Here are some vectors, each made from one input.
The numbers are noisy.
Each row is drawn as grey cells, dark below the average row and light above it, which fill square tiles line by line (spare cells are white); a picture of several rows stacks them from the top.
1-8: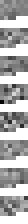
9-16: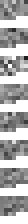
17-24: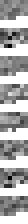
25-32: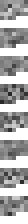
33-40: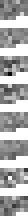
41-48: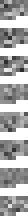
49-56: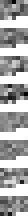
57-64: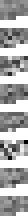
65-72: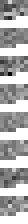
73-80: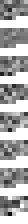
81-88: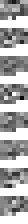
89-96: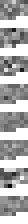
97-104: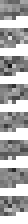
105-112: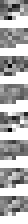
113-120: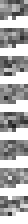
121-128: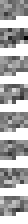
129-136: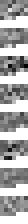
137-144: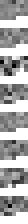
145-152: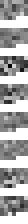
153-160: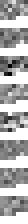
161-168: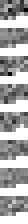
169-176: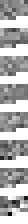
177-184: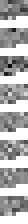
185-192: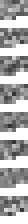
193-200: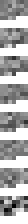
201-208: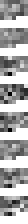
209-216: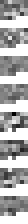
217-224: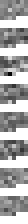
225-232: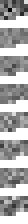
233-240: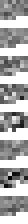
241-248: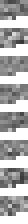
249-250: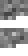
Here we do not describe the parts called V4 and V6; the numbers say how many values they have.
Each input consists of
either a fixed value, or one of 5 labels and a value of V6, or three true/false values and a value of V4.
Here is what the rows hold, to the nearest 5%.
About 5% of them hold a fixed value. About 20% of them hold one of 5 labels and a value of V6. The rest hold three true/false values and a value of V4.
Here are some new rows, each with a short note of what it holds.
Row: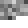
three true/false values and a value of V4
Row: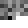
a fixed value
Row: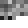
a fixed value
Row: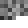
a fixed value
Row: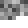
three true/false values and a value of V4
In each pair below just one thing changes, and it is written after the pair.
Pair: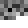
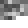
the label
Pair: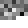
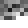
the label
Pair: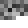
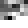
the label
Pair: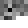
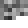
the value of V6
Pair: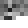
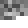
the value of V6
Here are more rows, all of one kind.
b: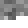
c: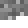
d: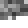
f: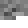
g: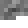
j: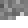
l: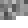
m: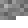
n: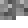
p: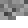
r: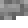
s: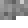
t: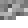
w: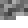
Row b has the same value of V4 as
n, r and s.
